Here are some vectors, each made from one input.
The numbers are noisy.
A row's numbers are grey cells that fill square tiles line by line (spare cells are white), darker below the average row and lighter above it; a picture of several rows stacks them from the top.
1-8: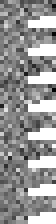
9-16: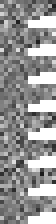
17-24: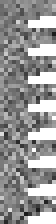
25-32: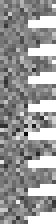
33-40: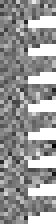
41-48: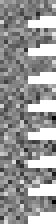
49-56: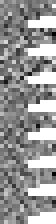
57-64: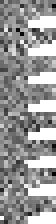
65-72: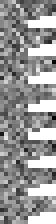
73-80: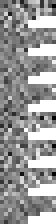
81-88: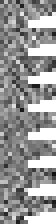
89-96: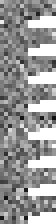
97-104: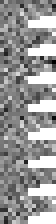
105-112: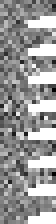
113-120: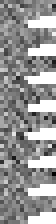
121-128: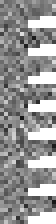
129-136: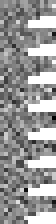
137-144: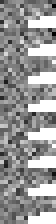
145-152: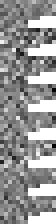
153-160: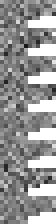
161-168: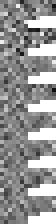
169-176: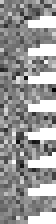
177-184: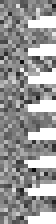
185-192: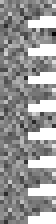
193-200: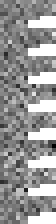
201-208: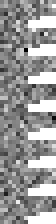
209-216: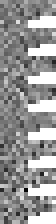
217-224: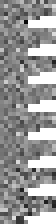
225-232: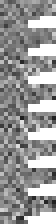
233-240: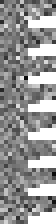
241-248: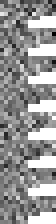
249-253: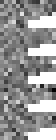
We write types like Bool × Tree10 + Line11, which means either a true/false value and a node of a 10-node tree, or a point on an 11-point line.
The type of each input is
Line7 × Line7 × Line12 + Line11.
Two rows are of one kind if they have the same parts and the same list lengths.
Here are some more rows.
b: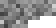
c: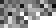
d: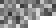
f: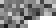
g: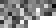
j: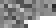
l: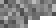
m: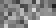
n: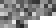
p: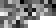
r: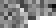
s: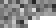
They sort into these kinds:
b, f, l
c, d, g, j, m, n, p, r, s

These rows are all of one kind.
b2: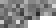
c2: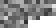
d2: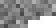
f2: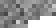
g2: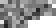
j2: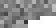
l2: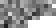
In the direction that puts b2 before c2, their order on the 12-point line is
f2, b2, d2, j2, g2, c2, l2.
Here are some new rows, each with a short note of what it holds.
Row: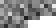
a point on each of two 7-point lines and a point on a 12-point line
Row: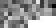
a point on an 11-point line
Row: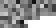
a point on an 11-point line
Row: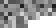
a point on an 11-point line
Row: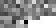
a point on each of two 7-point lines and a point on a 12-point line
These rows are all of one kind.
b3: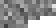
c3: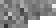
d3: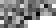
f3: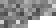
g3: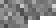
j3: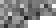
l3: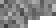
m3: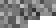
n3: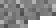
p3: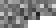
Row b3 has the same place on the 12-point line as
g3 and j3.
